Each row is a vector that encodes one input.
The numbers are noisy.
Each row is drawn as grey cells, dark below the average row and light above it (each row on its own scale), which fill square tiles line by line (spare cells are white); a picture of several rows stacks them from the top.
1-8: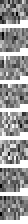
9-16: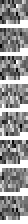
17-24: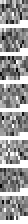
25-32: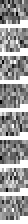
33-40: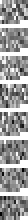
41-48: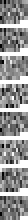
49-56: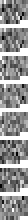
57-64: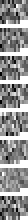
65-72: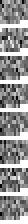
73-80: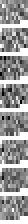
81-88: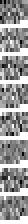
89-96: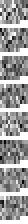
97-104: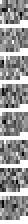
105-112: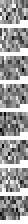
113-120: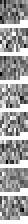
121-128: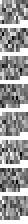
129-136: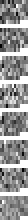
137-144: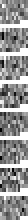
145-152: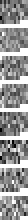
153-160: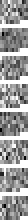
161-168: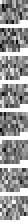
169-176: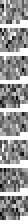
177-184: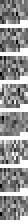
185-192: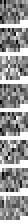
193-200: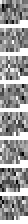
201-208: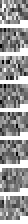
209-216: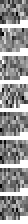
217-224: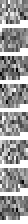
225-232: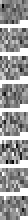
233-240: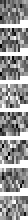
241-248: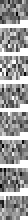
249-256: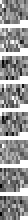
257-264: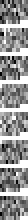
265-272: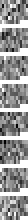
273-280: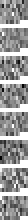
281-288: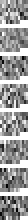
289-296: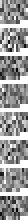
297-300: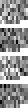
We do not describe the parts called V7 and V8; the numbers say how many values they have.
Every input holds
either a node of an 11-node tree and a value of V8, or a true/false value and a value of V7.
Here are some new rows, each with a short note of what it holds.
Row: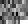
a true/false value and a value of V7
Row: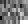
a true/false value and a value of V7
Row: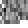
a node of an 11-node tree and a value of V8
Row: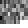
a true/false value and a value of V7
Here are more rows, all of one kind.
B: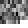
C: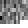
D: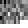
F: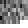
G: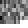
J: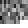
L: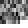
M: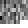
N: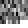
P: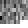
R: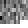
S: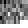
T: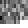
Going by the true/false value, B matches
L and N.
